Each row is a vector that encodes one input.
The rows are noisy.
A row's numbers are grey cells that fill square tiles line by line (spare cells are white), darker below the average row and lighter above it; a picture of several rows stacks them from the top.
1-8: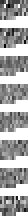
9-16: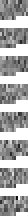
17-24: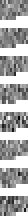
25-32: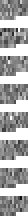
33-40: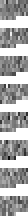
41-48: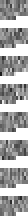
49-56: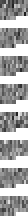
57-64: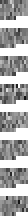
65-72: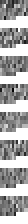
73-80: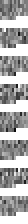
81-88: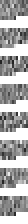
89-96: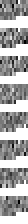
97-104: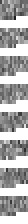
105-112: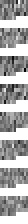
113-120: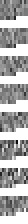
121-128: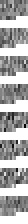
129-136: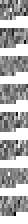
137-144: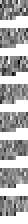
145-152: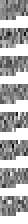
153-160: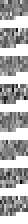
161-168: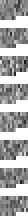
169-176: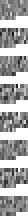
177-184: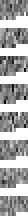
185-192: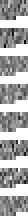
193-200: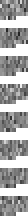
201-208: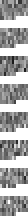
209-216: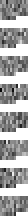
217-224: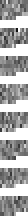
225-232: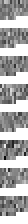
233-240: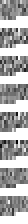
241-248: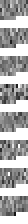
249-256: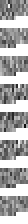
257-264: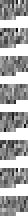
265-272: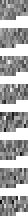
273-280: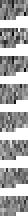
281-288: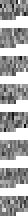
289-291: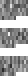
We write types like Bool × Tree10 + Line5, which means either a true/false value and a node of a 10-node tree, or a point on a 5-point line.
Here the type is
(Bool × Line5 + Tree11) × Tree10 + Tree9.
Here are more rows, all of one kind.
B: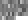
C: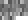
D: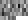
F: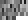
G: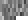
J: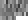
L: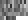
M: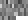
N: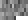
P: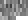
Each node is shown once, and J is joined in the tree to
N.
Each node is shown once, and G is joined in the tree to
F.
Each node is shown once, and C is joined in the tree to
B and D.
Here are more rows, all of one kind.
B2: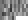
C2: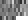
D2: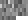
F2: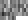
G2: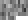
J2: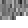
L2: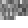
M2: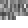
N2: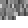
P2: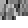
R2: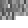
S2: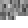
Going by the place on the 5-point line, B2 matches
J2, L2, N2 and R2.
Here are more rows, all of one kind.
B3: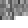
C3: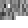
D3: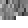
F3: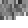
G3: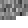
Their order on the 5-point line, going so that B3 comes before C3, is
B3, G3, F3, D3, C3.
